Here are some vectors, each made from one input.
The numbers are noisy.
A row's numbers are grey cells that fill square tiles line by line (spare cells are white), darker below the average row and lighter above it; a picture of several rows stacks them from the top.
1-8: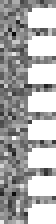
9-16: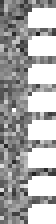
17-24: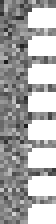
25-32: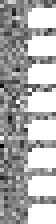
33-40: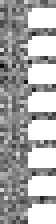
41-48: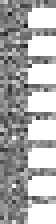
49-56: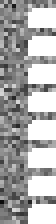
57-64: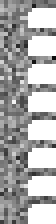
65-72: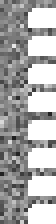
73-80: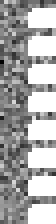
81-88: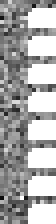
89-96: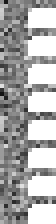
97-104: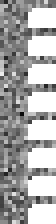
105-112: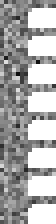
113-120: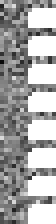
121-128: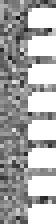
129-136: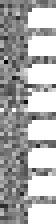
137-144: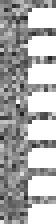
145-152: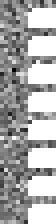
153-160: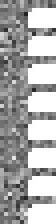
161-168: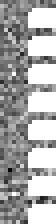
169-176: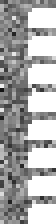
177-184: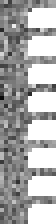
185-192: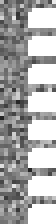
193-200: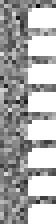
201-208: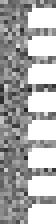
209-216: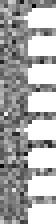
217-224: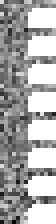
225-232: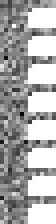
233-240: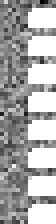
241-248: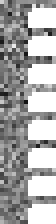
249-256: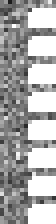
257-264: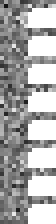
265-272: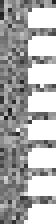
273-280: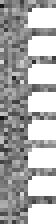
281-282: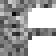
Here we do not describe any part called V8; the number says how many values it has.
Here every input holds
either one of 7 labels and a true/false value, or a node of a 9-node tree and a value of V8, or a list of up to three points on a 4-point line.
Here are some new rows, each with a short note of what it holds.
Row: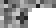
a list of two items
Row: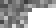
one of 7 labels and a true/false value
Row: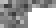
a node of a 9-node tree and a value of V8
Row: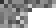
one of 7 labels and a true/false value
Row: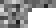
the empty list
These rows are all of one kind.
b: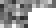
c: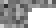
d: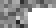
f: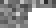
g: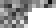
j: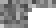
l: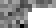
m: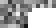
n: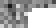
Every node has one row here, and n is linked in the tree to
g.
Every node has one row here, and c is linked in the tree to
b and f.
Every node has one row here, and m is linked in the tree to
j and l.
